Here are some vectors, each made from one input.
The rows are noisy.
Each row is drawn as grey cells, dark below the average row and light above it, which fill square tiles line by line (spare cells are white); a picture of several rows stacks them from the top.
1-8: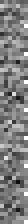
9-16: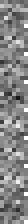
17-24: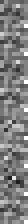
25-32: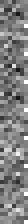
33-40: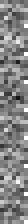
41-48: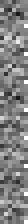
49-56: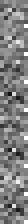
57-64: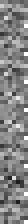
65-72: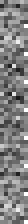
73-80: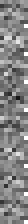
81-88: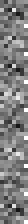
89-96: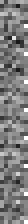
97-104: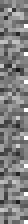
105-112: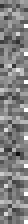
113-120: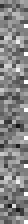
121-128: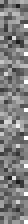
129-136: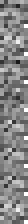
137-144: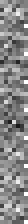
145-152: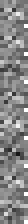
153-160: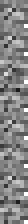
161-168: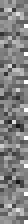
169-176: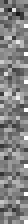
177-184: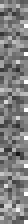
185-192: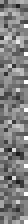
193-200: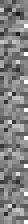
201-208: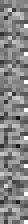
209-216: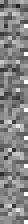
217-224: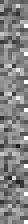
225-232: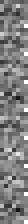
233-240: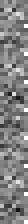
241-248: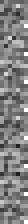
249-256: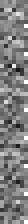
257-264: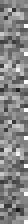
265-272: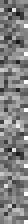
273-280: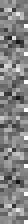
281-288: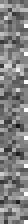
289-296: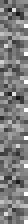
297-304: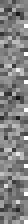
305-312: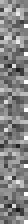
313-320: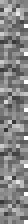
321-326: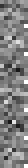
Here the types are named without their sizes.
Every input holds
a point on a line and a true/false value.
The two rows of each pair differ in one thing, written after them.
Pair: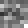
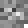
the true/false value
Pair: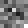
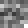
the place on the line
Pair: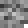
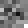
the true/false value
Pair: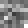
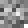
the true/false value
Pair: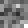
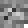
the true/false value
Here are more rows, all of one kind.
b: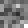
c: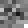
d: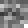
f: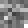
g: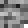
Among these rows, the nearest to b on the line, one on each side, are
c and d.
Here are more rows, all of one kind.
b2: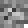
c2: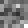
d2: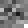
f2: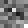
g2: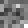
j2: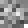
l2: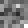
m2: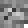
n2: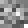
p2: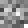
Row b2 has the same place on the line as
c2, g2, l2 and m2.
